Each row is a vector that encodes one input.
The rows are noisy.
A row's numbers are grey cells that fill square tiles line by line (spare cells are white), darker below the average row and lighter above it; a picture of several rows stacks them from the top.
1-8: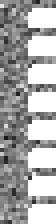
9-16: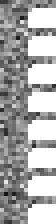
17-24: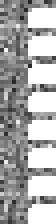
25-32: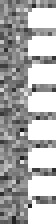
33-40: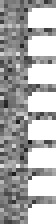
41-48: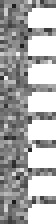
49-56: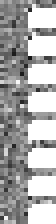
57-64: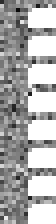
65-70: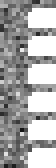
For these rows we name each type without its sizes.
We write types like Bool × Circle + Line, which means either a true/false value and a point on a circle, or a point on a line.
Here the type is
Circle + Label.
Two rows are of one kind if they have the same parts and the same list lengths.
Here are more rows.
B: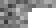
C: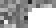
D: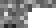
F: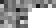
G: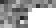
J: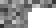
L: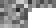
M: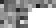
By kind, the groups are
B, D, J
C, F, G, L, M

